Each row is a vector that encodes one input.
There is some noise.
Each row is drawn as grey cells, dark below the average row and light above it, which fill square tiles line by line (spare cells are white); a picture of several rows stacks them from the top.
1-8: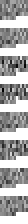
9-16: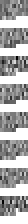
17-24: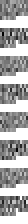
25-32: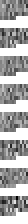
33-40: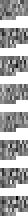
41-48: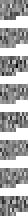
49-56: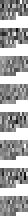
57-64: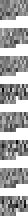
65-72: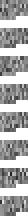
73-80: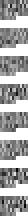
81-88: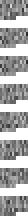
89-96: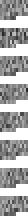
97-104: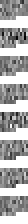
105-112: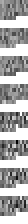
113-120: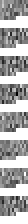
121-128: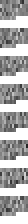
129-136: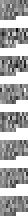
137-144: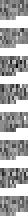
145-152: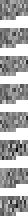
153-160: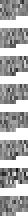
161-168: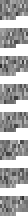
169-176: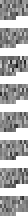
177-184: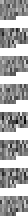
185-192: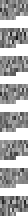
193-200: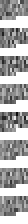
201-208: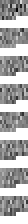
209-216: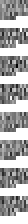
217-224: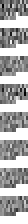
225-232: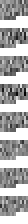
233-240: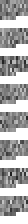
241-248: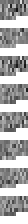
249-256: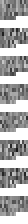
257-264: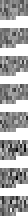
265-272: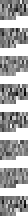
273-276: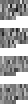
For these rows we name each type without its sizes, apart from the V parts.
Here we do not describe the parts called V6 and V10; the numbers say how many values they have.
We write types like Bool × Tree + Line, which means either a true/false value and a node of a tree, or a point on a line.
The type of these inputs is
Bool × Bool × Bool + Tree + V6 × V10.
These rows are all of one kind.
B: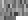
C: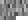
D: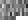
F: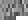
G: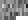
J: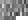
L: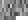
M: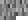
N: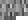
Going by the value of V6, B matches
G and L.
